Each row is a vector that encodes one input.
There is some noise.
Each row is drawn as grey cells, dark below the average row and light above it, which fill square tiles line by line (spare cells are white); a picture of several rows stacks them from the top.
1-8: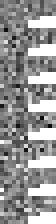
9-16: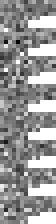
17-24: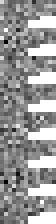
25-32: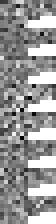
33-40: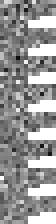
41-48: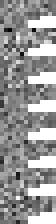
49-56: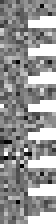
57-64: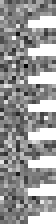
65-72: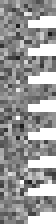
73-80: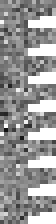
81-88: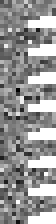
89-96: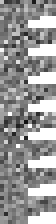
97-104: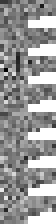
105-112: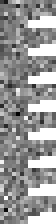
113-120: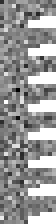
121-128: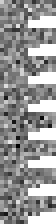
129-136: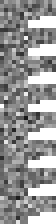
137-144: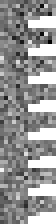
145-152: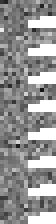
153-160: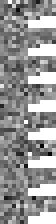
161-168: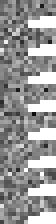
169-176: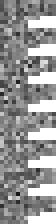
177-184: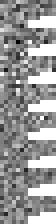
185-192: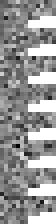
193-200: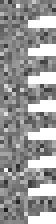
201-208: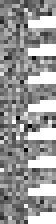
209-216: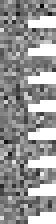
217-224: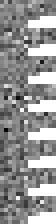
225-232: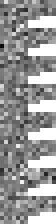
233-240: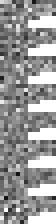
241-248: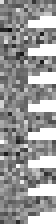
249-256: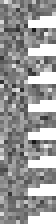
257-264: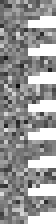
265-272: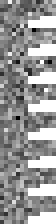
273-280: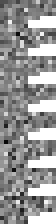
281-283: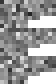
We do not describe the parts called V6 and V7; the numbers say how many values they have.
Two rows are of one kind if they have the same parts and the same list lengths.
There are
3 kinds of row.
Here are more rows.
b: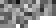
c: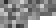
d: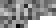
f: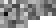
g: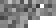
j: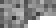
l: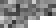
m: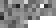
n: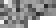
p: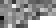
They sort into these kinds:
b
c, d, f, j, n, p
g, l, m

